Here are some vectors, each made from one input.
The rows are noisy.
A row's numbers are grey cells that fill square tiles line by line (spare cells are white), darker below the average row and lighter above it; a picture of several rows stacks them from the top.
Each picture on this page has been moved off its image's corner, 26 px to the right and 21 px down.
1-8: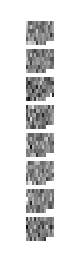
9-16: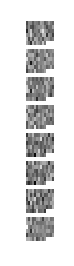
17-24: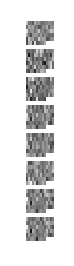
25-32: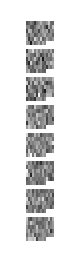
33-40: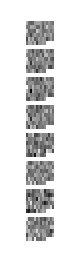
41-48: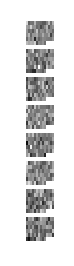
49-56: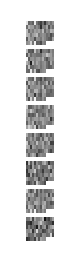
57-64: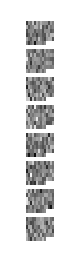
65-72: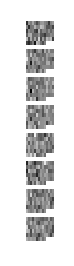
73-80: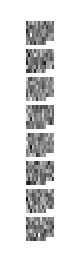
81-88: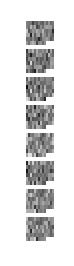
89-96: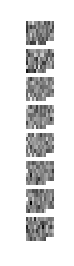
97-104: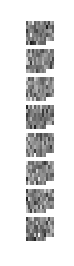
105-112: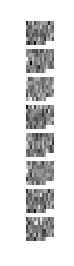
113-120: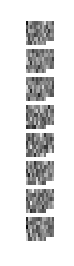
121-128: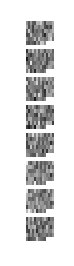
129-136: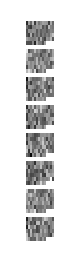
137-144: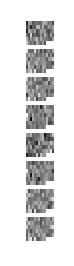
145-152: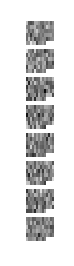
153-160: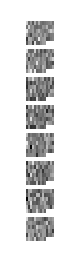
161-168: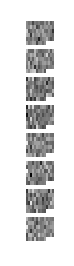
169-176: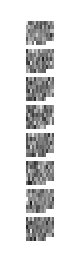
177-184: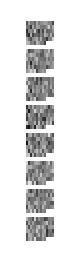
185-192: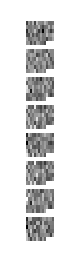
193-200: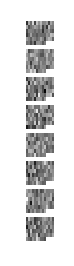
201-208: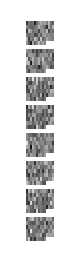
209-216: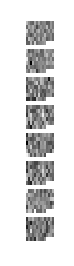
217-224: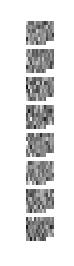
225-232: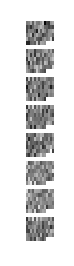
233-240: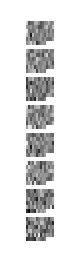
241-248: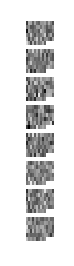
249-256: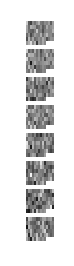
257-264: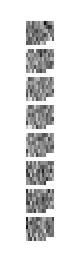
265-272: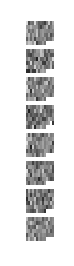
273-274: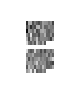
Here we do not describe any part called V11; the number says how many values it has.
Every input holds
four true/false values and a value of V11, together with either a point on a 7-point line, or a point on a 14-point line.
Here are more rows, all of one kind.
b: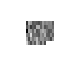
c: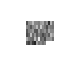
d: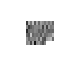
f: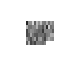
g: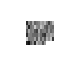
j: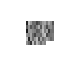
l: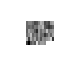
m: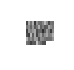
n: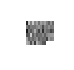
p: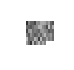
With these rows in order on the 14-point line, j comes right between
b and p.
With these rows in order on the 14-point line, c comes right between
f and g.
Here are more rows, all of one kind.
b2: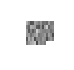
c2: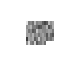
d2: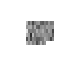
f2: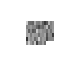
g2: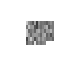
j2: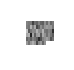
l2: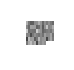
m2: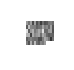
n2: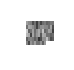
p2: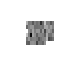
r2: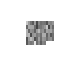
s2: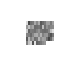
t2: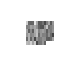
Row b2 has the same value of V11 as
p2 and t2.
